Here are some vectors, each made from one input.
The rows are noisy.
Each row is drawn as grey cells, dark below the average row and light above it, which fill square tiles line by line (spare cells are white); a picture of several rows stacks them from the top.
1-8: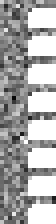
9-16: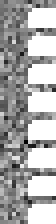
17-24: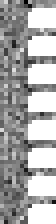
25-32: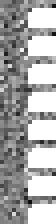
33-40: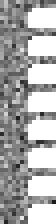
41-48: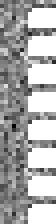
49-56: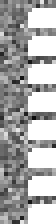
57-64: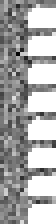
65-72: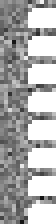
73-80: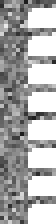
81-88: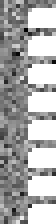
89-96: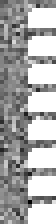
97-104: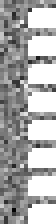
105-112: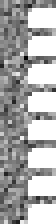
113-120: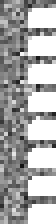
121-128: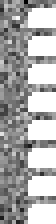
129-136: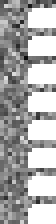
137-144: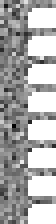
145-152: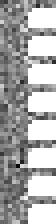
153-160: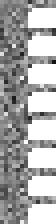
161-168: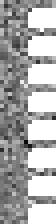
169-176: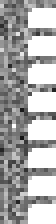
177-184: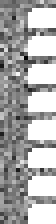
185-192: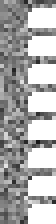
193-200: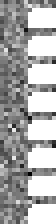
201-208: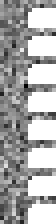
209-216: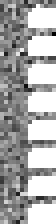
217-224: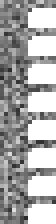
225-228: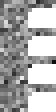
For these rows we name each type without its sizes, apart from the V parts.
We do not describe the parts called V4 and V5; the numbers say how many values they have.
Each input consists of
a point on a line and a node of a tree, together with either a label, four true/false values and a value of V5, or a list of values of V4.
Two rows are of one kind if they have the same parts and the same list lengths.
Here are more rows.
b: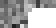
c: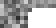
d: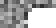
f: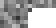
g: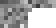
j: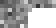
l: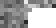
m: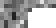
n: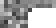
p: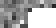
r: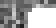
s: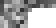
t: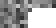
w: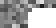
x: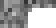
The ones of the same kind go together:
b, j, l, w
c, d, f, g, n, t
m, p
r, s, x

